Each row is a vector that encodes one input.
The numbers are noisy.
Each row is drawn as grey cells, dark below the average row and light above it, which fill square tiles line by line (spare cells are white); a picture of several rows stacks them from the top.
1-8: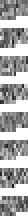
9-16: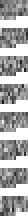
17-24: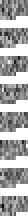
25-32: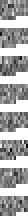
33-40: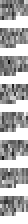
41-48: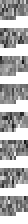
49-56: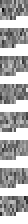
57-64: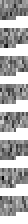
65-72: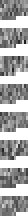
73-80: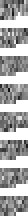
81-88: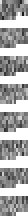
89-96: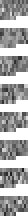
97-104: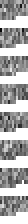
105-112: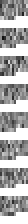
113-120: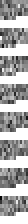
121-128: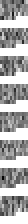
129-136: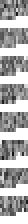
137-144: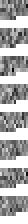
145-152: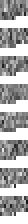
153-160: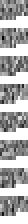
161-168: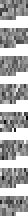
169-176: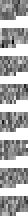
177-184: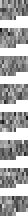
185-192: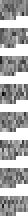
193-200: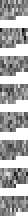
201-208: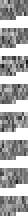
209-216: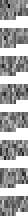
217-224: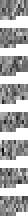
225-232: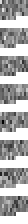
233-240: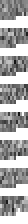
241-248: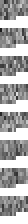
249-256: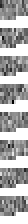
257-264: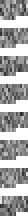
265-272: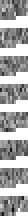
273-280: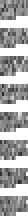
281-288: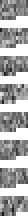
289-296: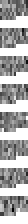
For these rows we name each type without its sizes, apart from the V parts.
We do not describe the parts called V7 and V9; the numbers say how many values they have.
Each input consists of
a point on a line, a value of V7 and a value of V9, together with either a label, or a point on a line.
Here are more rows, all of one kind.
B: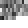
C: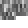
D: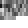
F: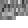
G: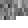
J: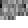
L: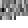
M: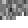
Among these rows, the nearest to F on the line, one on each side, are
D and J.
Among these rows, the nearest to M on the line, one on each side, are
C and L.
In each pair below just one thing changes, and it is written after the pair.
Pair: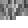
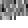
the value of V9
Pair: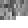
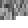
the value of V9
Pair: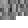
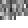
the label
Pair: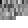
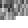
the place on the line
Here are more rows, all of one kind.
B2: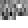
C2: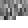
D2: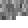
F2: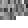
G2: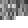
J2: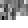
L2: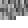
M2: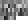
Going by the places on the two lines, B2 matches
C2 and M2.
